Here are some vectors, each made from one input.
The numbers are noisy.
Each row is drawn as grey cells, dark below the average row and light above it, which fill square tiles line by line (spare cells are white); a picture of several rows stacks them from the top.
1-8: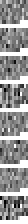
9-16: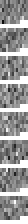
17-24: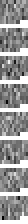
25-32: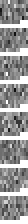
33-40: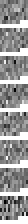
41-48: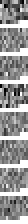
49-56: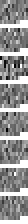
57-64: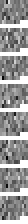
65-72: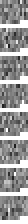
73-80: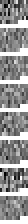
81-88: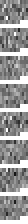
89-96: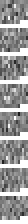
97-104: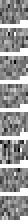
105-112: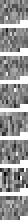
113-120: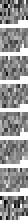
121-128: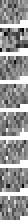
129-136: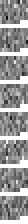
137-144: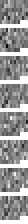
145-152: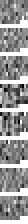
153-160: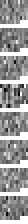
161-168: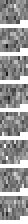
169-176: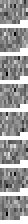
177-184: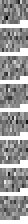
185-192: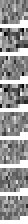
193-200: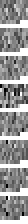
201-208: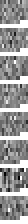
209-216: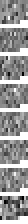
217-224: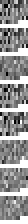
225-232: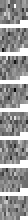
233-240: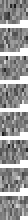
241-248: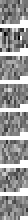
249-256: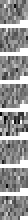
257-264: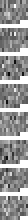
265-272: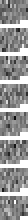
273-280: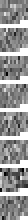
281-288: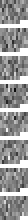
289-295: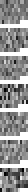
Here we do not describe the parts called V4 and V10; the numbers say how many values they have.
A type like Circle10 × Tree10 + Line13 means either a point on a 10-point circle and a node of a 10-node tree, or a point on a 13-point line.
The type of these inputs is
Bool × Bool × Bool × (Line6 + Line12) × V10 + V4.
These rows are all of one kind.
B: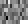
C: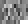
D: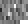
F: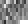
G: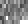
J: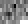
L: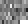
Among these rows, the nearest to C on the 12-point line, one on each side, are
D and F.
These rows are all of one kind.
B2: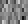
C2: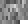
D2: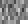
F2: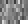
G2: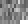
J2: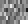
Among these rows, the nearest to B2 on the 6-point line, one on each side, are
D2 and F2.
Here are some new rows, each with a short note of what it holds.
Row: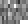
a point on a 12-point line, three true/false values and a value of V10
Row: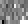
a point on a 12-point line, three true/false values and a value of V10
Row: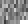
a point on a 6-point line, three true/false values and a value of V10
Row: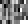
a value of V4
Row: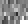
a point on a 6-point line, three true/false values and a value of V10
